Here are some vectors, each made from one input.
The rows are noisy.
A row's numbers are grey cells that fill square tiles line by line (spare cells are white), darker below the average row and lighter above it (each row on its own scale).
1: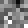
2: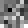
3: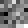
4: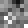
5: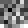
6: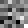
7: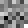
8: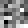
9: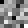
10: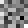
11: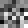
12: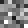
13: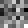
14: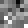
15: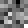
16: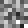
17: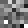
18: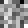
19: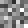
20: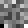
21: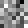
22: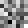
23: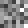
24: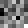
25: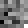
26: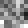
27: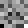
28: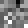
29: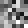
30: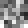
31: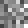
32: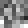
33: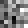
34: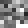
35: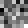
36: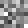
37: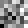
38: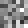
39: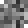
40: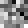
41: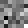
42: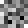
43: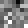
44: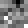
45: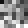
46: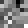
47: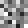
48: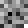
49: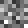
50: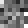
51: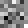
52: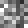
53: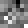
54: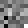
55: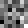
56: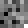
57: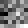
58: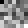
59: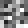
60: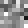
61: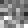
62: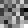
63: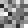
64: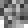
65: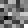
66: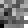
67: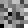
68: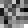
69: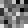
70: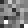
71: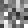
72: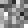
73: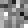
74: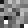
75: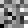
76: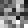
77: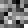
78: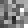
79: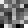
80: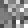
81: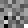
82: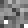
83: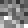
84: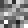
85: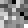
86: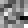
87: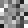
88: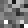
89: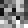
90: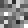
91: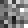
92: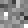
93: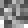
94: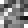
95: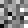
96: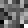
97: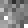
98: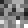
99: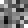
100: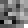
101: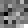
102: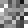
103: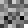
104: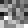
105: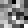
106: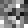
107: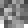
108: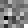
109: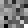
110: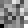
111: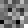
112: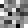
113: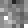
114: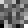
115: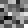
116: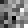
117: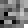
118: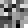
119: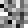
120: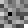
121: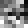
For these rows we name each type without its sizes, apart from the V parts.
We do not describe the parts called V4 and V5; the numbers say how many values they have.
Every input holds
a point on a line, a true/false value, a value of V4 and a value of V5.
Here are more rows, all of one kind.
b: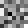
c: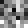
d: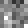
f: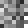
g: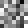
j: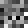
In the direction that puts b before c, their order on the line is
b, j, f, d, c, g.
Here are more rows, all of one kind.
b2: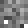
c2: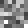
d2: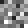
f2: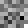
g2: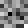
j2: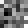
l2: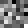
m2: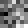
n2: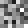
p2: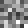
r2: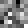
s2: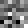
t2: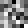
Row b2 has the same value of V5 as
g2, p2 and t2.
